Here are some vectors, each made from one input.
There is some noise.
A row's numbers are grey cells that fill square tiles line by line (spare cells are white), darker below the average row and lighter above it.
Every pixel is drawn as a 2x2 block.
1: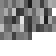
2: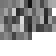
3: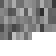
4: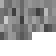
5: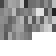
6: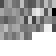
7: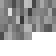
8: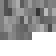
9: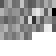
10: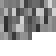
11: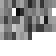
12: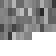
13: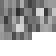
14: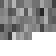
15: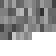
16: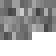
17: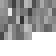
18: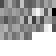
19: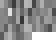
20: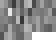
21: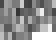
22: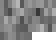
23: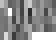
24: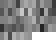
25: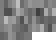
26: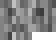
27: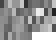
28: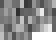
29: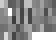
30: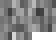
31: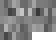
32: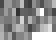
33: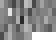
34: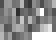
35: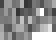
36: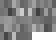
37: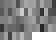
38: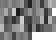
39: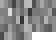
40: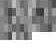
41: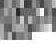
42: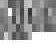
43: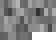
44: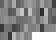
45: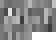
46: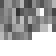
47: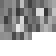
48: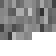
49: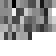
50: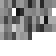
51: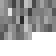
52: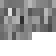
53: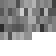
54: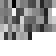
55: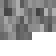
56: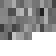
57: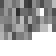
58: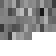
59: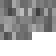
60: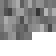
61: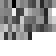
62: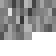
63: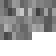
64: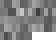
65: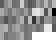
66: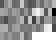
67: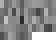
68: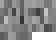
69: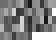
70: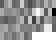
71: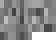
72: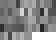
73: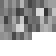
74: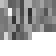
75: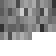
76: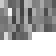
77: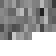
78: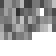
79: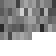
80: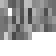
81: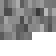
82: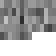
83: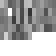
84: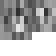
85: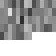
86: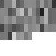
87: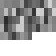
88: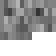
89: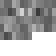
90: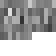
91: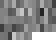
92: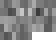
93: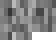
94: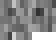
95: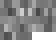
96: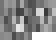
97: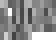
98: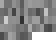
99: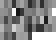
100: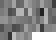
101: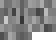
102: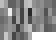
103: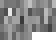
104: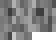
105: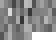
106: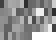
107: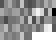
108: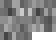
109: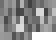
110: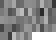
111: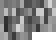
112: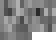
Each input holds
either a point on an 8-point line, or a point on a 9-point line.
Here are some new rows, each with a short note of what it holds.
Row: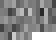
a point on a 9-point line
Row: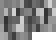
a point on an 8-point line
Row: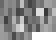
a point on an 8-point line
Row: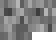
a point on a 9-point line
